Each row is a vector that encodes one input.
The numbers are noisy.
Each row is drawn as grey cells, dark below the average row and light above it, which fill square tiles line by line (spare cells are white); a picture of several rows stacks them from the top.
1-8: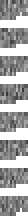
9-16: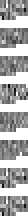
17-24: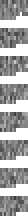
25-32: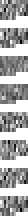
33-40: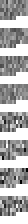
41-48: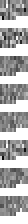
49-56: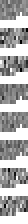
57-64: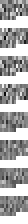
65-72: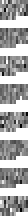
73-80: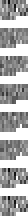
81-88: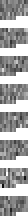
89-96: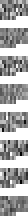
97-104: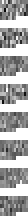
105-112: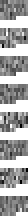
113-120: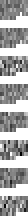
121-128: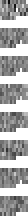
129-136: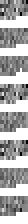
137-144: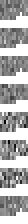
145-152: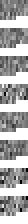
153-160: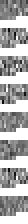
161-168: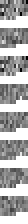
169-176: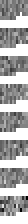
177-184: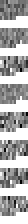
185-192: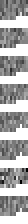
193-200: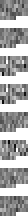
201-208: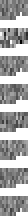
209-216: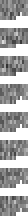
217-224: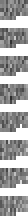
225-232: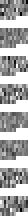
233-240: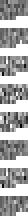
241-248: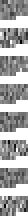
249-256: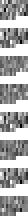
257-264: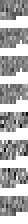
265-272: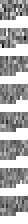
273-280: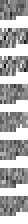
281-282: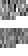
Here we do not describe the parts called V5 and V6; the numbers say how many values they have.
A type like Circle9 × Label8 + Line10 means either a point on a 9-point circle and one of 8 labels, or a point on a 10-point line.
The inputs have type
Bool × Label7 × V5 + V6.
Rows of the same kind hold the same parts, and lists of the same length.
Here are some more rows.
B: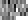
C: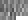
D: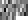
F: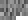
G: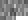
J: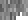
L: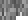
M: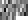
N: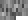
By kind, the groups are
B, D, M
C, F, G, J, L, N

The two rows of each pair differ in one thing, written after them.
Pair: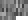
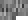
the true/false value
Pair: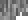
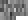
the label
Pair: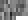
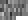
the value of V5
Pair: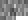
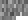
the label
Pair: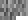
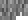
the value of V5
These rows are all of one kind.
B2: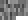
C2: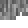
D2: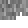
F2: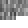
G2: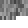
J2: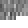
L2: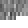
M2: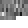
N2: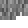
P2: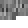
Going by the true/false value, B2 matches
F2, G2, M2 and N2.
